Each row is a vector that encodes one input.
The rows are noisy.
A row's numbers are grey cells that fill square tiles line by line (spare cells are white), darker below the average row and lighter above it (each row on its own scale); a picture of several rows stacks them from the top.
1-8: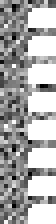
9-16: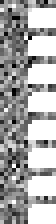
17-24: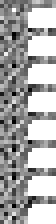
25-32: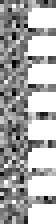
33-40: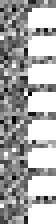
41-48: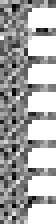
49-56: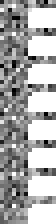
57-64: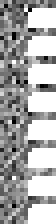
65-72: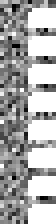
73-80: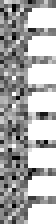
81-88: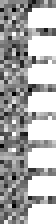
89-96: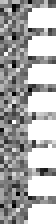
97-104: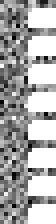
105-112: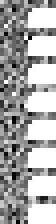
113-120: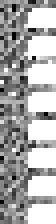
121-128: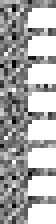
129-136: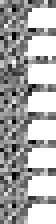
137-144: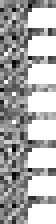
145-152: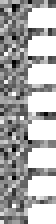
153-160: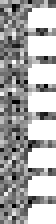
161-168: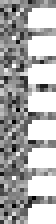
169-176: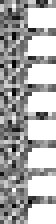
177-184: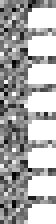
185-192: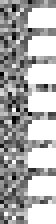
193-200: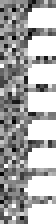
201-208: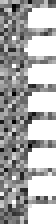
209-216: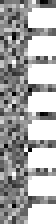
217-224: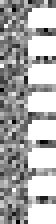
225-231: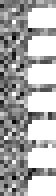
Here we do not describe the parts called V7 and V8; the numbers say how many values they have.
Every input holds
either a true/false value and a value of V7, or two values of V8, or a list of up to three points on a 4-point line.
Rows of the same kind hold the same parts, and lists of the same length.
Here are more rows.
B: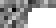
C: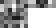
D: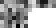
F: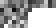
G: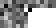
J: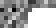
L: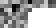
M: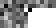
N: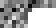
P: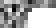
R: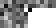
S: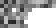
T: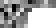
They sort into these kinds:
B, J, N
C, D
F, L
G, M, R
P, T
S

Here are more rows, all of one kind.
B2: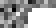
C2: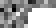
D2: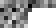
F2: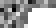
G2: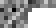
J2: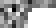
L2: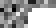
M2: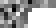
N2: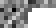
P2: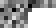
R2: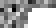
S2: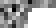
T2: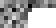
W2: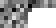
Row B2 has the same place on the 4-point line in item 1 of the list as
C2, F2, L2 and R2.
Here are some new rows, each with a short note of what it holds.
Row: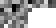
a list of one item
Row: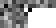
the empty list
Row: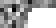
a list of three items
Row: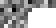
a list of one item
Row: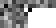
the empty list
